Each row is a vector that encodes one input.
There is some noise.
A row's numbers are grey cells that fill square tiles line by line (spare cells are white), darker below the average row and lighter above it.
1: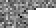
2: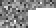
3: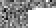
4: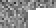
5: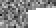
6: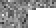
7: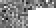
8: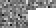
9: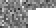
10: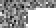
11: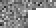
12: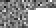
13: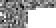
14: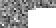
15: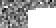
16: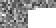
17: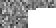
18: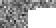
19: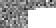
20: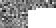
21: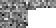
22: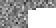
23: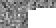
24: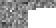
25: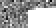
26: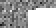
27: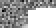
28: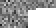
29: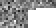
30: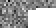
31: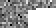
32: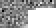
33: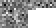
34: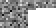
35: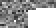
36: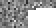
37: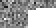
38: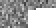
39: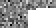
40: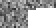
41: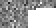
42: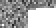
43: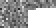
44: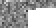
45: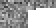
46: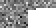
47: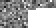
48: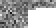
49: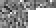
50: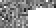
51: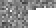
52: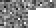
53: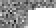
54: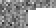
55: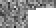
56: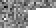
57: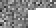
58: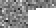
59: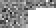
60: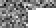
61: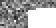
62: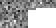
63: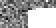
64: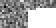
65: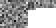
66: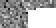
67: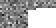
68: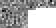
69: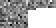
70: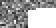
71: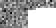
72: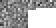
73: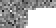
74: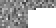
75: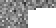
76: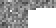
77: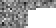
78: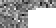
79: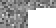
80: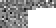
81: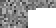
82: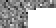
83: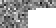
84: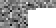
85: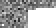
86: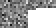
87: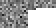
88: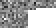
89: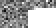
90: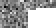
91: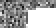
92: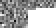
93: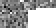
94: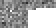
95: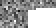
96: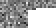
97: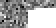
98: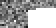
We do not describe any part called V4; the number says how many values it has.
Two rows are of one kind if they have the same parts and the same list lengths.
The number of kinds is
2.
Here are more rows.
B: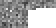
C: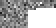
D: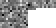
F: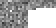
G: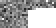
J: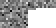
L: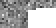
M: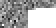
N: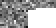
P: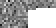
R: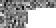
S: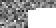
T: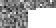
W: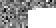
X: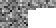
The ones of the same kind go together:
B, C, D, F, J, L, N, P, S, T, X
G, M, R, W

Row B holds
a node of a 7-node tree and a value of V4.
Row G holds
a point on a 6-point line and a node of a 7-node tree.
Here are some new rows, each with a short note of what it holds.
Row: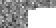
a node of a 7-node tree and a value of V4
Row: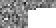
a node of a 7-node tree and a value of V4
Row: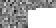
a node of a 7-node tree and a value of V4
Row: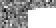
a point on a 6-point line and a node of a 7-node tree
